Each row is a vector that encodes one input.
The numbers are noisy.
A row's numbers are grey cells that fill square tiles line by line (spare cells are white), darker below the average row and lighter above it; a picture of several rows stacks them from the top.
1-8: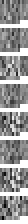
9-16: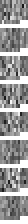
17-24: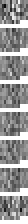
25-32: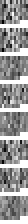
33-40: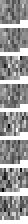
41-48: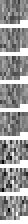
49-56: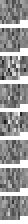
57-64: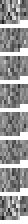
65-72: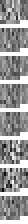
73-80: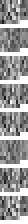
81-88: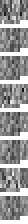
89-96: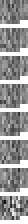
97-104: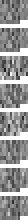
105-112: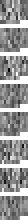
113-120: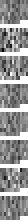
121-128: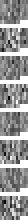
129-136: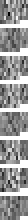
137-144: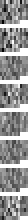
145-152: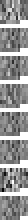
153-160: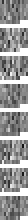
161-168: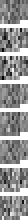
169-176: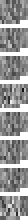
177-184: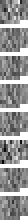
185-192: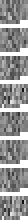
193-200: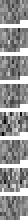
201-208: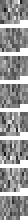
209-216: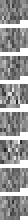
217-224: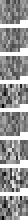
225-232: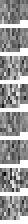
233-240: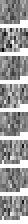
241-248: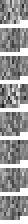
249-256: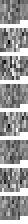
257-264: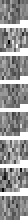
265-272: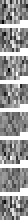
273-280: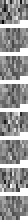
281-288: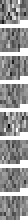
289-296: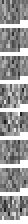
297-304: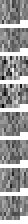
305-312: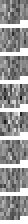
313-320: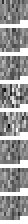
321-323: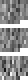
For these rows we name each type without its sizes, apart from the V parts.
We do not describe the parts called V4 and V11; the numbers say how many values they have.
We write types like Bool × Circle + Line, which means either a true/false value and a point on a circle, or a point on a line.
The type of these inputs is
Label × (Line + V4) + V11.
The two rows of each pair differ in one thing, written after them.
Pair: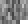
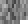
the place on the line
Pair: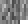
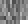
the label
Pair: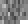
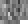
the place on the line
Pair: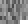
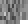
the place on the line
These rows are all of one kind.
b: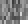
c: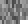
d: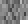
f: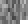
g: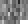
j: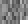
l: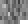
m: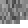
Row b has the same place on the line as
g and j.
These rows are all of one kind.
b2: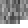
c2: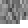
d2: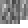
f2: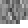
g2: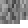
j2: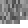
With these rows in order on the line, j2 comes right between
b2 and g2.
